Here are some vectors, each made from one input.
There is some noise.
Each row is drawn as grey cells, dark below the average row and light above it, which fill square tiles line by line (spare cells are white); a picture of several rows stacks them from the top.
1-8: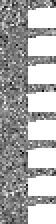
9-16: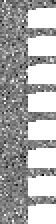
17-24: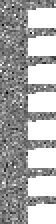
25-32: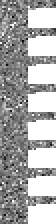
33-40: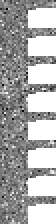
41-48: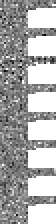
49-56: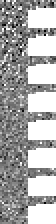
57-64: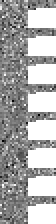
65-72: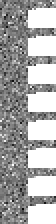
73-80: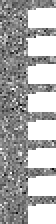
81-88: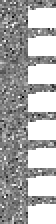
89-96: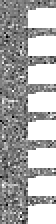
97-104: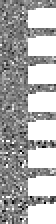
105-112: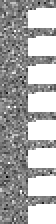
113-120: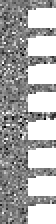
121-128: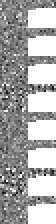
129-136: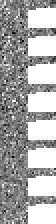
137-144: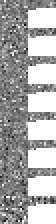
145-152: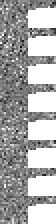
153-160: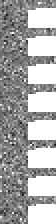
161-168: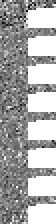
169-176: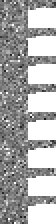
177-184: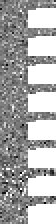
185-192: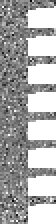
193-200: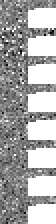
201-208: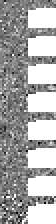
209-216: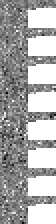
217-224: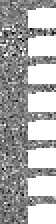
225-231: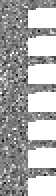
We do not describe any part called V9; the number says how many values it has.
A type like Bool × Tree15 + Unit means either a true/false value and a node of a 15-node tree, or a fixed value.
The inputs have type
Bool × Line10 × V9.
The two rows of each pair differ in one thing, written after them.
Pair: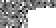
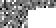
the place on the 10-point line
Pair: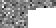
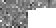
the place on the 10-point line
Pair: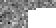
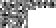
the true/false value
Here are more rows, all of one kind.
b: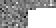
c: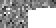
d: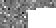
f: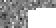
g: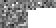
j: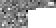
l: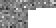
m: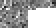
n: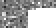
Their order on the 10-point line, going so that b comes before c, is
b, n, l, g, d, f, j, m, c.
